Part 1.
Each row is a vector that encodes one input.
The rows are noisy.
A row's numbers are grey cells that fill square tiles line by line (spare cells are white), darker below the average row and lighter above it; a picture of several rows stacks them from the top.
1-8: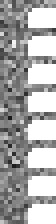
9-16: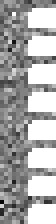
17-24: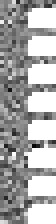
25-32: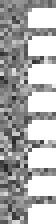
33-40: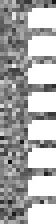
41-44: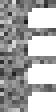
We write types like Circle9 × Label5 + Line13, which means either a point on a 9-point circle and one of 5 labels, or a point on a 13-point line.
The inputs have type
Line8.
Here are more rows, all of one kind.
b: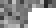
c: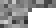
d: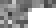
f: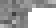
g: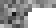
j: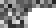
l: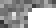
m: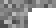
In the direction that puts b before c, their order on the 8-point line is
j, g, f, b, d, c, m, l.
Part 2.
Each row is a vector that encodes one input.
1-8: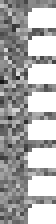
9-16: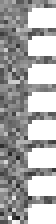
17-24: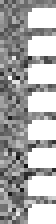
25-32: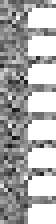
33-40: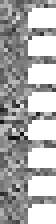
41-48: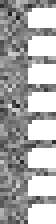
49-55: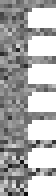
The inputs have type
Line8.
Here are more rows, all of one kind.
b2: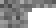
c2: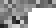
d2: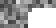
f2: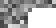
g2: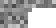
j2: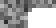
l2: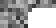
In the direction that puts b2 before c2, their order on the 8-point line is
l2, d2, b2, j2, g2, f2, c2.
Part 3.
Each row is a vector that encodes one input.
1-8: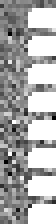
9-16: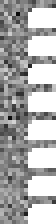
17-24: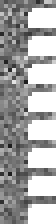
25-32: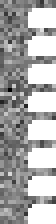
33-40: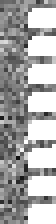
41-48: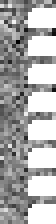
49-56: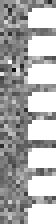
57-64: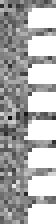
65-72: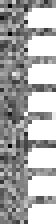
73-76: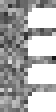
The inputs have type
Line8.
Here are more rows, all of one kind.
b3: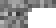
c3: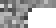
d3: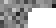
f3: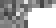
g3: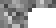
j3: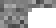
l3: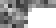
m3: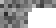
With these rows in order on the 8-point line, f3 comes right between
j3 and m3.
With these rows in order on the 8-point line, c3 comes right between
b3 and g3.
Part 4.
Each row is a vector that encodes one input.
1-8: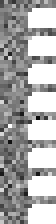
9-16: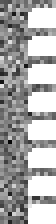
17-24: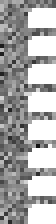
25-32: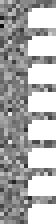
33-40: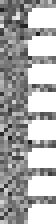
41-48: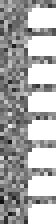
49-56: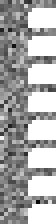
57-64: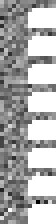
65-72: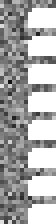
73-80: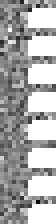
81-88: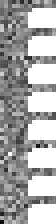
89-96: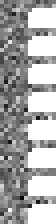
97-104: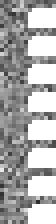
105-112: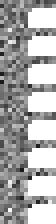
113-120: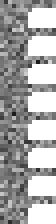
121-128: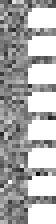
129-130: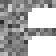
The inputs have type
Circle19.
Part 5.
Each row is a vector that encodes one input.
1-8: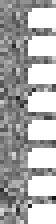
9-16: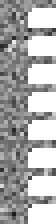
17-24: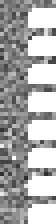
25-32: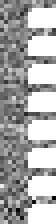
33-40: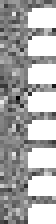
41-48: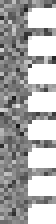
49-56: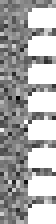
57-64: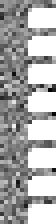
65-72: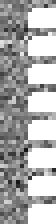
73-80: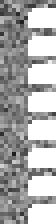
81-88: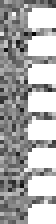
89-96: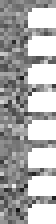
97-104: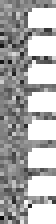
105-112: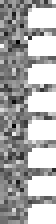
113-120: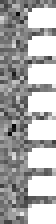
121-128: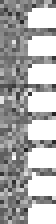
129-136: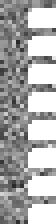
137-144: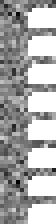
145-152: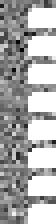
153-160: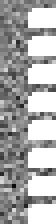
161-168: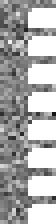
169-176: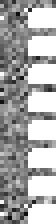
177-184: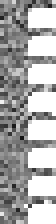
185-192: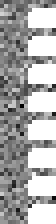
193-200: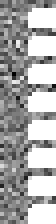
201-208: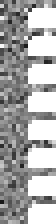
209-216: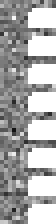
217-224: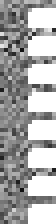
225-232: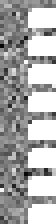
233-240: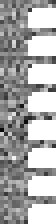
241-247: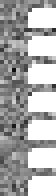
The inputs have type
Line10.
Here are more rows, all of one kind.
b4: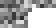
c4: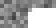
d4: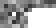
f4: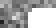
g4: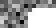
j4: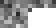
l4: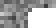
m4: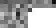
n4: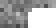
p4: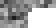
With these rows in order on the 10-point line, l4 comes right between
c4 and n4.
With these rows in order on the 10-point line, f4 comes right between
d4 and n4.
